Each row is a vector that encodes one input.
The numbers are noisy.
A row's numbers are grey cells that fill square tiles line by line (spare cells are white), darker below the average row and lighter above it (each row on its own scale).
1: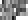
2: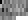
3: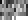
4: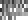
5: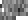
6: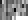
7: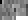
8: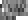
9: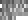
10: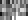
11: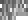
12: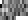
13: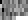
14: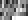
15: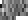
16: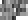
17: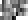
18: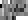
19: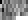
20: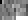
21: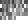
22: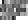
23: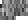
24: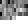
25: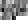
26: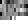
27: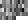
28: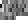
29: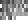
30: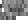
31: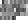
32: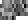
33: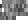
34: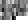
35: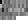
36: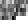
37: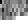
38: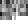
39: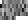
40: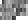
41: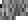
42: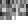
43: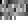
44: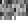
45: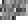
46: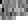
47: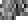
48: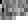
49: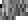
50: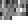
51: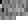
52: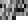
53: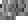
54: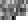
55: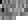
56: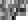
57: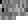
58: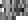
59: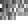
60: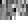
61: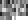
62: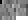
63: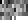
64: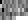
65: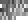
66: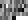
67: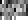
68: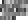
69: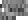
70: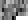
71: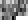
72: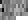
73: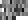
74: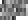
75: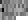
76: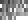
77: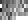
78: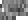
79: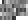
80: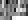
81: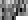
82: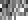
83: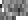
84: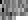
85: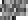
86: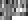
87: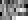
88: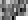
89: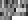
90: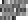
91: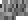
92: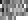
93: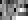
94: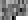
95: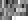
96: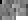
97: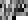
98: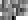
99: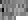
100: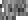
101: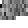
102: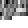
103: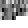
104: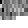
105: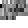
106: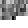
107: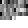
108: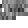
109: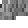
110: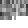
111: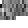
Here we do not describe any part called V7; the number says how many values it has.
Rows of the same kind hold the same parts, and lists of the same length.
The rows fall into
2 kinds.
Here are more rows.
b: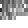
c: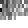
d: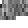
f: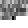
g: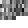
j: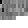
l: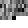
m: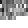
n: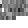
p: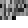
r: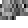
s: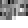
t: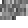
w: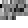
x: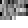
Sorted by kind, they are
b, c, f, j, m, t
d, g, l, n, p, r, s, w, x

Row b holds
a point on an 8-point line and a true/false value.
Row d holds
a true/false value and a value of V7.
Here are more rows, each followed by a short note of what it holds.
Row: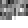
a true/false value and a value of V7
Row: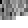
a point on an 8-point line and a true/false value
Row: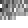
a point on an 8-point line and a true/false value
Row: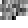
a point on an 8-point line and a true/false value
